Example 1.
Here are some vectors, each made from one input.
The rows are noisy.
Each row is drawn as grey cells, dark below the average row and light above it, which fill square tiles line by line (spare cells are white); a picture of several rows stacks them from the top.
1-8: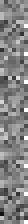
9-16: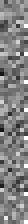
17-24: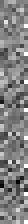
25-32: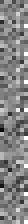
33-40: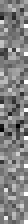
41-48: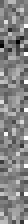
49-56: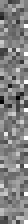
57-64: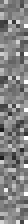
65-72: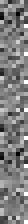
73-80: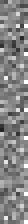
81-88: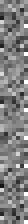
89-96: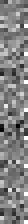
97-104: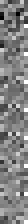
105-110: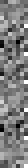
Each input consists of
either a point on a 4-point line, or a point on a 6-point line.
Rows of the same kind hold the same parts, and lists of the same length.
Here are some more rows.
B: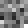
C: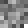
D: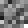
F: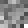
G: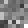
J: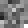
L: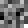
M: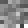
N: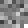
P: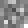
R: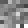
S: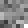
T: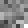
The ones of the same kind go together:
B, D, J, L
C, F, G, M, N, P, R, S, T

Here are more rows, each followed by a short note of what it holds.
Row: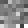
a point on a 6-point line
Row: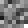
a point on a 4-point line
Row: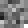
a point on a 4-point line
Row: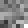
a point on a 6-point line
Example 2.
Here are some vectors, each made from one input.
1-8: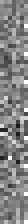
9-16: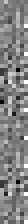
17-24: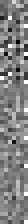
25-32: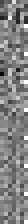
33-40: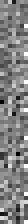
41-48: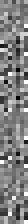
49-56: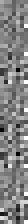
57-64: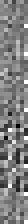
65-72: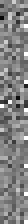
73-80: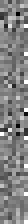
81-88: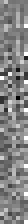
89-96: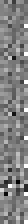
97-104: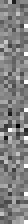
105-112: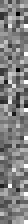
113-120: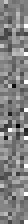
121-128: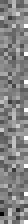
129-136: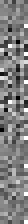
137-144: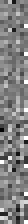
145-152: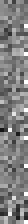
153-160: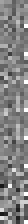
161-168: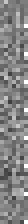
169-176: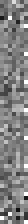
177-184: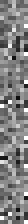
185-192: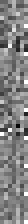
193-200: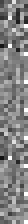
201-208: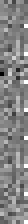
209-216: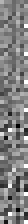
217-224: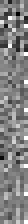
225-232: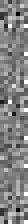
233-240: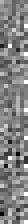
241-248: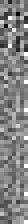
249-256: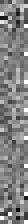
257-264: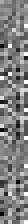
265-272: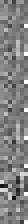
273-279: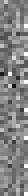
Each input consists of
either a point on a 7-point line, or a point on a 9-point line.
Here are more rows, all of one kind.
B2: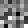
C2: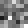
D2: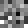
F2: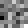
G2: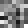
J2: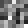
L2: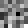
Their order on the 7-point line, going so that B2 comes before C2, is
G2, D2, B2, L2, F2, C2, J2.
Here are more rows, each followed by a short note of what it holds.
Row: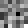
a point on a 7-point line
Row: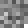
a point on a 9-point line
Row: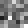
a point on a 7-point line
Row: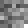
a point on a 9-point line
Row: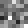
a point on a 7-point line
